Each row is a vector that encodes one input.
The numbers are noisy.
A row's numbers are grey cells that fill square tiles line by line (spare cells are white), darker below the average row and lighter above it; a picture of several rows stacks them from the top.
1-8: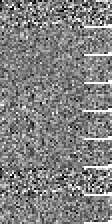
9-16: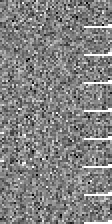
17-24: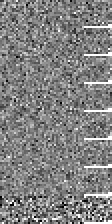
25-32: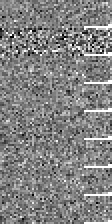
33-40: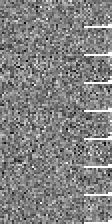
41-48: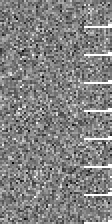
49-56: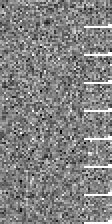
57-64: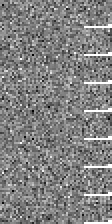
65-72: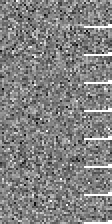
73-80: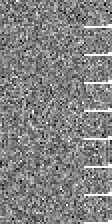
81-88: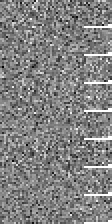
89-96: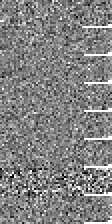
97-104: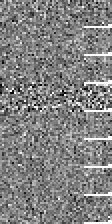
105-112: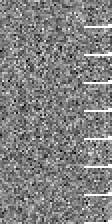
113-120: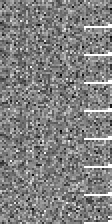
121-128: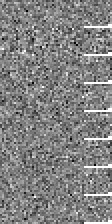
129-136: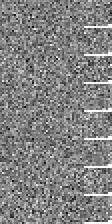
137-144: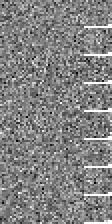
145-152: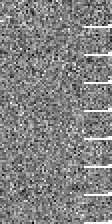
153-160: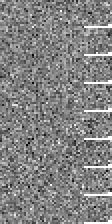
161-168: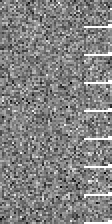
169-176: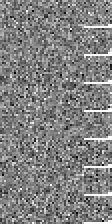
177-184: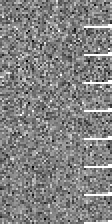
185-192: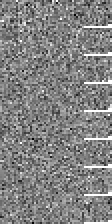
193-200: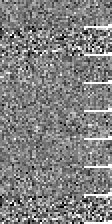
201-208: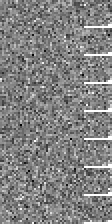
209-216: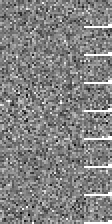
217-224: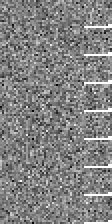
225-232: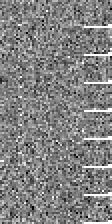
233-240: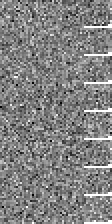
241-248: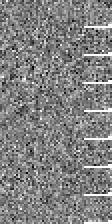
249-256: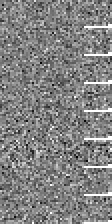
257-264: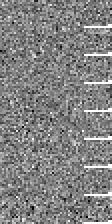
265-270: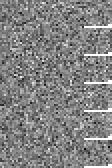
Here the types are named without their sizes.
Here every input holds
a list of points on a line.
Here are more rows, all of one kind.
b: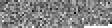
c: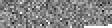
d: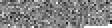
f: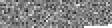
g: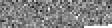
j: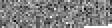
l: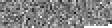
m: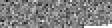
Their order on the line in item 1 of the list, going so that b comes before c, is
d, l, b, c, f, m, g, j.
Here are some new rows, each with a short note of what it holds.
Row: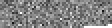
a list of two items
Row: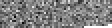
a list of three items
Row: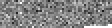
a list of two items
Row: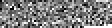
the empty list
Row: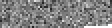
a list of two items
